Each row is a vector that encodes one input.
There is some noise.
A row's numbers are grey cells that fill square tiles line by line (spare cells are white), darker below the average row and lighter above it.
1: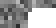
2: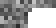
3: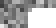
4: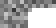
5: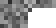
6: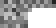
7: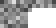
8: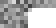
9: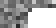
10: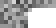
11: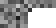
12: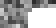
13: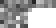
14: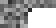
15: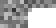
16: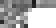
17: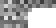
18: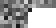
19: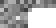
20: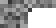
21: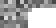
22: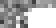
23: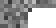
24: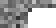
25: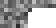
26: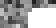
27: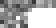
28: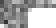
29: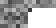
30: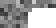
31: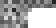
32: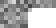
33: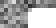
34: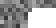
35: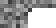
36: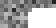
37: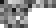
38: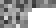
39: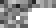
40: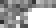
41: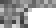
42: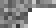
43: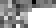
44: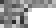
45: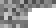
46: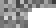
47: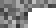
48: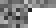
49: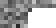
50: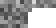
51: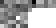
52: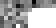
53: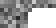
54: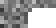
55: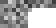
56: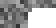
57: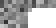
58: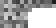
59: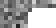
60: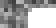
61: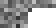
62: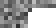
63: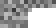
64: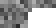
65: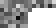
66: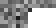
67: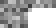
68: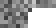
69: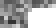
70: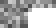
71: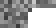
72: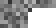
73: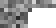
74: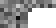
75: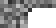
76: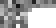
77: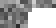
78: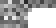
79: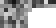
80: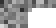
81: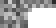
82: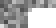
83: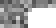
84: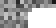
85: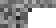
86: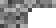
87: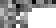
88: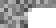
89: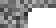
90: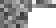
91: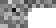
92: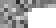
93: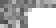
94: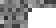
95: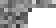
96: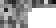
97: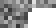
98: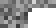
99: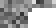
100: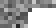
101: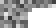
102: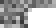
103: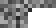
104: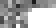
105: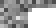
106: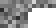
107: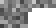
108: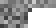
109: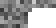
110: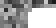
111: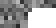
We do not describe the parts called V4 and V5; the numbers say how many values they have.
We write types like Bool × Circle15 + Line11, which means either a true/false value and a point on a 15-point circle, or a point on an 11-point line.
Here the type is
Bool × V4 × V5 + Line6.
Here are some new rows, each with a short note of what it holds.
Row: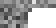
a point on a 6-point line
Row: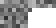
a point on a 6-point line
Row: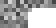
a true/false value, a value of V4 and a value of V5
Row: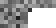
a point on a 6-point line
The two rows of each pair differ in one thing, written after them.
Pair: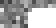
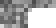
the value of V4
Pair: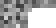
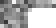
the true/false value
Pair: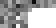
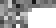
the value of V4
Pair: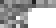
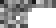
the value of V4
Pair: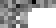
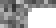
the value of V5
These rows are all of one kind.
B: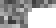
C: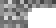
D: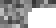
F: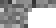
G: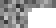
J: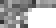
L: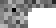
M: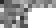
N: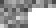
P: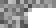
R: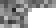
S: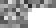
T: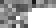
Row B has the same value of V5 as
D, F, M and R.
